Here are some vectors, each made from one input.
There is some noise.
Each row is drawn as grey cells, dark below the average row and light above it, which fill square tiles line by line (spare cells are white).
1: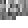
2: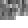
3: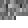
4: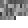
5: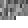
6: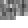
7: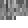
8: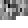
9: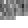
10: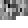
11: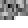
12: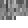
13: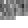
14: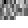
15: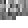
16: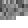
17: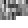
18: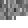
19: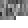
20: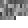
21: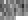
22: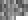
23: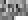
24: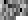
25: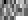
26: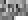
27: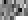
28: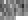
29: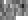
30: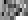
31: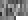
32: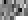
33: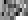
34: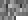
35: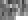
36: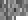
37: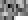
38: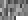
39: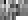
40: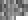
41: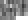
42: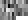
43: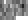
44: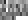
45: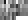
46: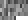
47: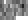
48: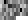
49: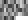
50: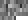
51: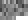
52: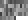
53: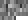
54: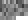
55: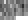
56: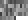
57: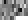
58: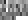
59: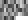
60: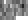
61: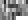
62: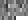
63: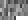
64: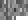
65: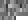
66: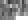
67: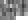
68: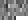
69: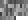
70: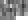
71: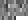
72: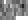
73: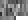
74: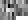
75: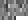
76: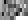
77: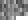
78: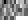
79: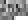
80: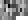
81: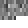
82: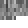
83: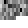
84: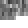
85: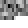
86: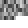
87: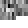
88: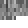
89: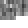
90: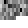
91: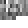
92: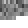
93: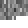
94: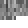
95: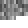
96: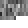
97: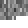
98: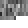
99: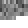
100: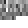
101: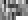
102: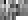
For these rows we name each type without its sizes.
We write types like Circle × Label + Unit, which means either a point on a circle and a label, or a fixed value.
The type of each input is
Circle + Line.
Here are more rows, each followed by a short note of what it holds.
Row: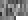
a point on a line
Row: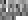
a point on a circle
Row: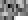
a point on a circle
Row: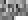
a point on a circle
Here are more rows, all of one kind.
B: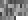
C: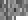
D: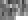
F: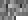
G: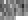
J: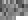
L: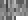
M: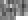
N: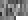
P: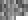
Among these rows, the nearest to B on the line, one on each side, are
F and N.
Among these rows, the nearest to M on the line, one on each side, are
D and G.
